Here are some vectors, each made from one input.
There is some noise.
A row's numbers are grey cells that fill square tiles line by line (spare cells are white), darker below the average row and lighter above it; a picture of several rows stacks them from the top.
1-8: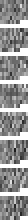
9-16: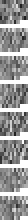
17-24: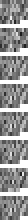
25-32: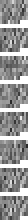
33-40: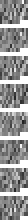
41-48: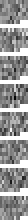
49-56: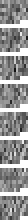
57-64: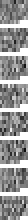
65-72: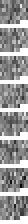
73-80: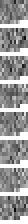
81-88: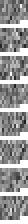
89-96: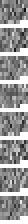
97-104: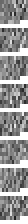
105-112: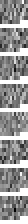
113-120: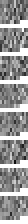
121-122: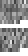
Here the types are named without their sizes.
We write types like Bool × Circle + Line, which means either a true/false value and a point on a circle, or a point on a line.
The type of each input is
(Bool × Bool × Bool + Unit) × (Label + Line).
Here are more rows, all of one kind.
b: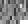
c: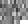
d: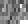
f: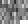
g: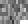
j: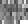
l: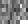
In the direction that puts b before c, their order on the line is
b, d, g, c, f, l, j.
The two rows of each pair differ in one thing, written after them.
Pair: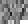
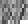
one of the three true/false values
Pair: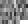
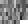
the label
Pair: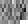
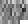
the label
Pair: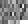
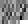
the label
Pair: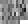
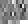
the label
